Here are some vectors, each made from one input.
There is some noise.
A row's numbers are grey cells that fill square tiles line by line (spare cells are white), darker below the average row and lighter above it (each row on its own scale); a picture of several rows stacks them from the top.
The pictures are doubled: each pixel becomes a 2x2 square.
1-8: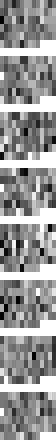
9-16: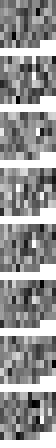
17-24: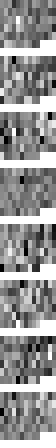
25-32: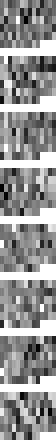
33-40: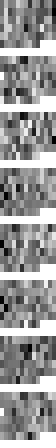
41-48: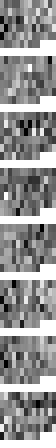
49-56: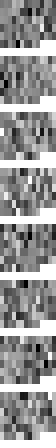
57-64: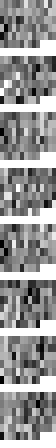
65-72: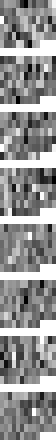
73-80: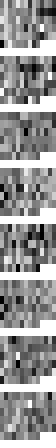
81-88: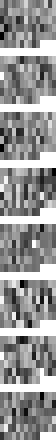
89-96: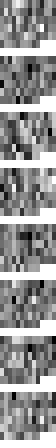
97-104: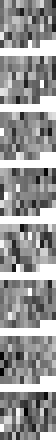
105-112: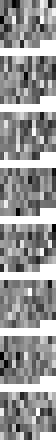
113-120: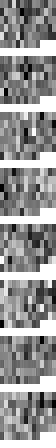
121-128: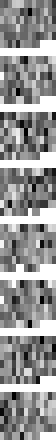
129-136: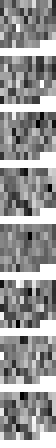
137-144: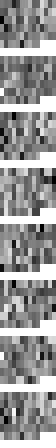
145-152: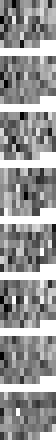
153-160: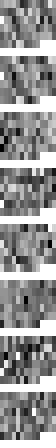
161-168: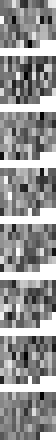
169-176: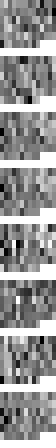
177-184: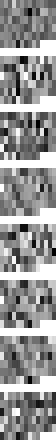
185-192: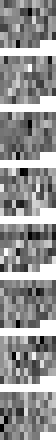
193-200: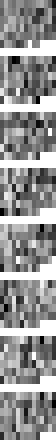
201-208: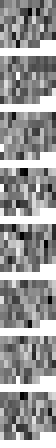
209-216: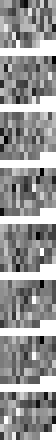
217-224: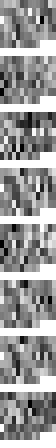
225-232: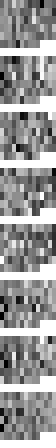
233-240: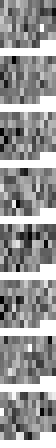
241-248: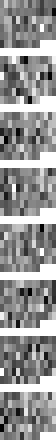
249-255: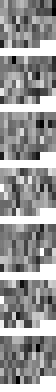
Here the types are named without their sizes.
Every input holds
a list of points on a line.
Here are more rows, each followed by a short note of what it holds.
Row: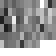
a list of one item
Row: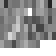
the empty list
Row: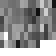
a list of three items
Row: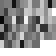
a list of one item
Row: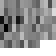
a list of one item
